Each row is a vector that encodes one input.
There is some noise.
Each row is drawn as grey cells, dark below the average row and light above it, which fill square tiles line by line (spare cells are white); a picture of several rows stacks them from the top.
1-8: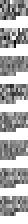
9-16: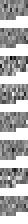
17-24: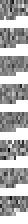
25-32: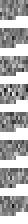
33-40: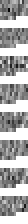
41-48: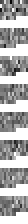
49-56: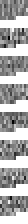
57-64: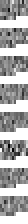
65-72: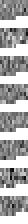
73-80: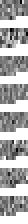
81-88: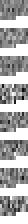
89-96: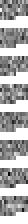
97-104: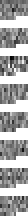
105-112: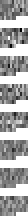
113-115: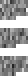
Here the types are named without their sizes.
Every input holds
either a label, or a node of a tree.
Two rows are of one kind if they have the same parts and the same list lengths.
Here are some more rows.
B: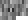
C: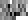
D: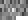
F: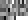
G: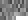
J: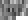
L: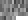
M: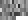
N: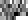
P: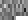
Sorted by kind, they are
B, F, G, J, L
C, D, M, N, P

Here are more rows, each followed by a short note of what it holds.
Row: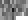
a node of a tree
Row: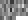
a label
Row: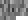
a node of a tree
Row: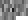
a node of a tree
